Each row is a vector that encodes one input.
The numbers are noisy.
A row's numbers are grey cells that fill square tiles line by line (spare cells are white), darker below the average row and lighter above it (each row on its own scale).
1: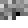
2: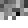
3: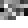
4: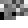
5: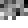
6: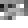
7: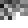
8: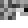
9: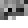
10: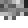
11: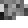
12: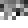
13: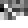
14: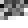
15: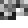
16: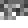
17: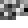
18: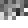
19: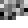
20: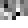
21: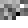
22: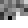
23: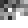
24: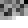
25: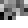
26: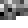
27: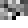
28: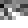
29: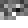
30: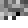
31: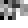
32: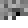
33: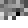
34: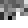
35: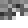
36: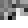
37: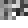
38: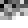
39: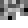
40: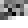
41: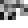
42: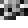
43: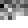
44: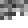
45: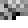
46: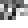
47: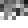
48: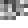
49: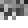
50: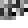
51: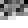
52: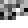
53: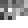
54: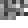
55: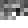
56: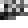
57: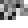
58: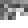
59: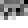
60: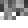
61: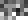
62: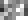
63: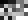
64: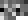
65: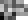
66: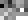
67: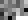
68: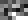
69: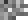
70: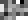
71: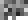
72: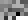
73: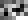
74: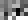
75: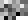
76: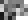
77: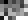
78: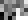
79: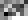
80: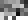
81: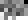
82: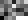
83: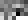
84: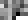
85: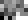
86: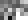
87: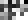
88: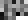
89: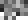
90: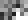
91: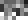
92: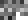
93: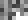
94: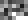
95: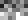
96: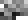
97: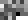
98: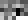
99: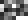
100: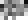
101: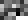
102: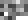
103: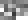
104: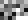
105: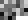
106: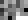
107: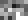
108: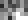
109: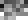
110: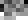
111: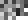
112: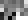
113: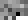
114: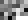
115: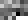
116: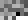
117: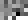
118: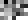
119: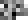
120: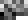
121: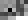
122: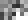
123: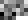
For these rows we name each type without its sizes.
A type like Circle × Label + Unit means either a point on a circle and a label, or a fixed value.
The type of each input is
Bool × Circle.
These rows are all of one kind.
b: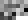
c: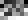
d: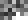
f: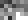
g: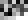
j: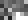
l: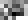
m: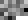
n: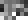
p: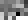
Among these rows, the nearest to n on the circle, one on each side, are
m and p.
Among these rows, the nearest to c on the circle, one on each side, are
j and l.
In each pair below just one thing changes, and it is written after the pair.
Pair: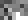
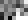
the place on the circle
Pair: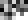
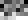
the place on the circle
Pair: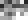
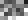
the place on the circle
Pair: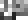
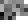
the place on the circle
